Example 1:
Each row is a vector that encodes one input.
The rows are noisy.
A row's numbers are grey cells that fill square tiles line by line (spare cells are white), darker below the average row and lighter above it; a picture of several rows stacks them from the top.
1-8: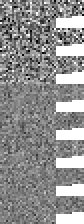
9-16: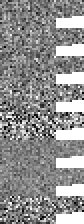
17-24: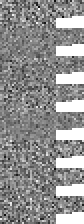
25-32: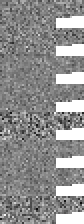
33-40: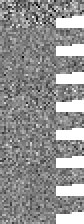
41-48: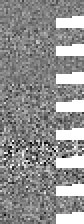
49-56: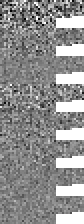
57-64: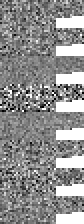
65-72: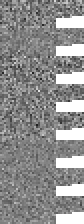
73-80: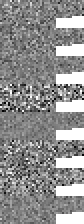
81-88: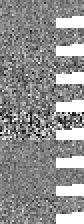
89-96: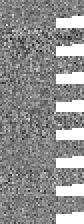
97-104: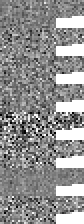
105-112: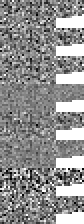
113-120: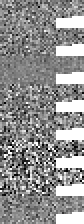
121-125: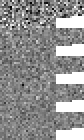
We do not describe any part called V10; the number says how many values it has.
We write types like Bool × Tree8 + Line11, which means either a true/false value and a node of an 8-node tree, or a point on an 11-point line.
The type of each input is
(Circle8 + Circle11) × V10.
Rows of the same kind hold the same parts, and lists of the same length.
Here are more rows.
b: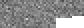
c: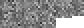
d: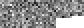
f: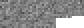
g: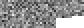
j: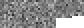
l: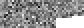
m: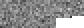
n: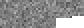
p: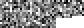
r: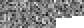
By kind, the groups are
b, j, l, m, n, p, r
c, d, f, g

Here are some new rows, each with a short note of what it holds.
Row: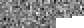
a point on an 8-point circle and a value of V10
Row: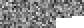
a point on an 8-point circle and a value of V10
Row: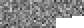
a point on an 11-point circle and a value of V10
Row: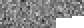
a point on an 8-point circle and a value of V10
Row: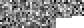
a point on an 8-point circle and a value of V10
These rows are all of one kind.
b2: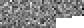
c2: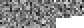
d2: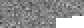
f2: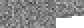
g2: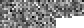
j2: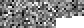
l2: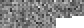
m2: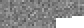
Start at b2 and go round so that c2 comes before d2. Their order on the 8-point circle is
b2, m2, j2, c2, l2, g2, d2, f2.
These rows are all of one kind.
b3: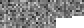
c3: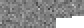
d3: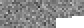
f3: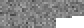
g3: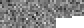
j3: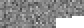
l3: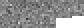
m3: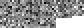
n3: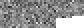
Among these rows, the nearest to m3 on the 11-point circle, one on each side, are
l3 and n3.
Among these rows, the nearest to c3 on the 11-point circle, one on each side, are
b3 and f3.
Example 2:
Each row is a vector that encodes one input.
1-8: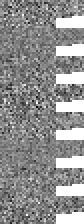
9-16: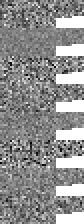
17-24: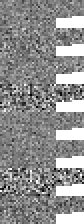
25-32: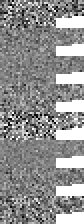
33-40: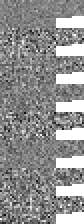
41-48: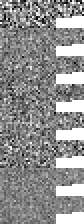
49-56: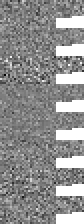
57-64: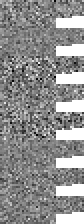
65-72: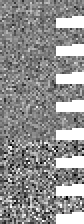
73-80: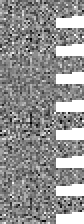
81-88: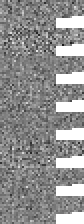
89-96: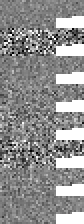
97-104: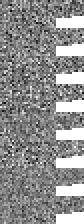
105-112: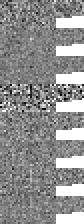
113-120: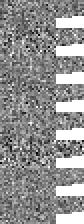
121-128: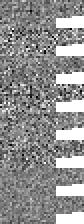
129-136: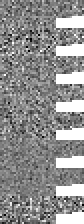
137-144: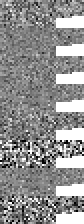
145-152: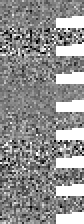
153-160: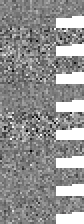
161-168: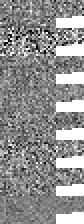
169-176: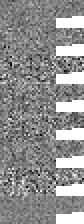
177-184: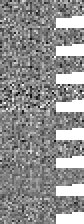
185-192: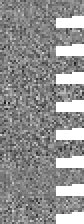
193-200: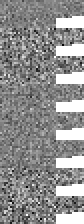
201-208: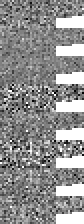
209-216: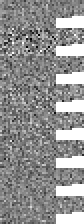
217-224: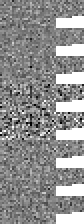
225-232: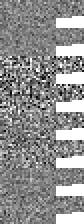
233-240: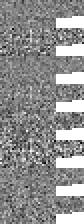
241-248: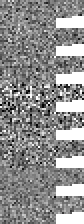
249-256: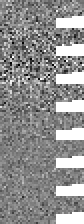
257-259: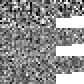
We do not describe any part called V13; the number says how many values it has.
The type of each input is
Circle8 × (Circle11 + V13).
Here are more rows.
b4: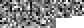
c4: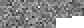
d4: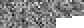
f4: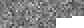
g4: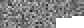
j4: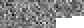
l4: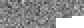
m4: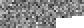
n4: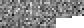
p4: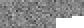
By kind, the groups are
b4, g4, p4
c4, d4, f4, j4, l4, m4, n4

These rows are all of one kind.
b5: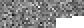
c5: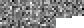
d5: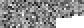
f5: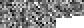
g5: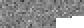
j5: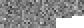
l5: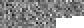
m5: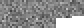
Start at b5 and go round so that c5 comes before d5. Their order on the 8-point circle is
b5, m5, j5, c5, d5, l5, g5, f5.
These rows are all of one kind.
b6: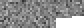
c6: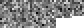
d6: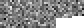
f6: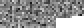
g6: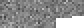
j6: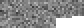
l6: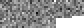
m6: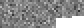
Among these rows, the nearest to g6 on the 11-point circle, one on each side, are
c6 and l6.
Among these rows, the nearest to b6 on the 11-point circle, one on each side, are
d6 and f6.
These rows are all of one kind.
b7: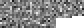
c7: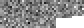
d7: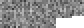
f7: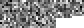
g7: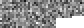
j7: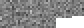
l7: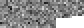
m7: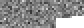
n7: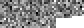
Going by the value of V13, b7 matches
c7, g7 and n7.
